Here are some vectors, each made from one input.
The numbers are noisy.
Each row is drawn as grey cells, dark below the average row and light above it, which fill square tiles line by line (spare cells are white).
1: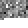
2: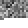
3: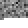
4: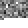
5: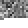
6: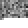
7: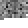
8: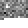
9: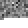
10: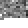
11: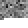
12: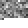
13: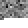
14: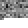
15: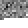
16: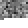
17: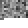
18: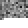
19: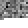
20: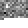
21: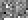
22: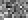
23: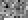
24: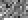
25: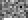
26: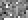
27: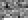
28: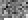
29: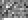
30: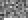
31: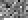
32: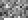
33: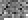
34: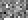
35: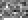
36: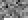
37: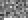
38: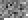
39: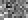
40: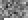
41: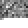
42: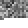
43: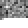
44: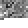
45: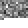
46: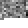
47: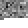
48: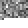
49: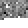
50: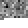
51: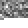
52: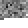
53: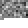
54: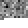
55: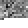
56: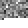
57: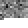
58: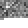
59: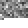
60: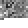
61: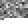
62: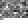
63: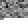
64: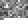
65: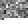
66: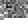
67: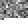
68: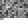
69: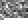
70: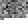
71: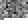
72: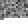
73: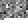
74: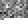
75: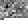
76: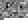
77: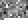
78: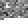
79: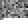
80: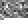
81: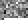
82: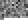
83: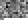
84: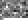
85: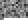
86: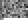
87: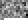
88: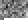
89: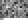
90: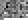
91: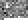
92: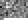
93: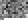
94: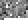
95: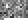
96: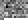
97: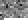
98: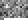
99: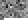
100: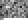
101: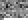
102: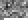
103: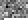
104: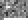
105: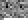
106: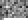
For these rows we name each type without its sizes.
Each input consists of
a point on a line, together with either a point on a line, or three true/false values.
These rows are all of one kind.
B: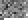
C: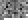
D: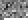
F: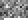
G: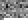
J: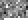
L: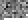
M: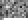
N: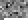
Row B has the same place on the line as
D and N.
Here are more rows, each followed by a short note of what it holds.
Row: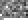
a point on each of two lines
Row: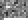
a point on a line and three true/false values
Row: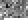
a point on each of two lines
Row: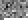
a point on a line and three true/false values
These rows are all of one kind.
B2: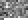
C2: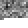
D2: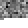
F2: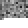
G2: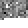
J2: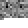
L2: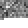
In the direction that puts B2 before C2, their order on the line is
G2, B2, L2, F2, J2, C2, D2.
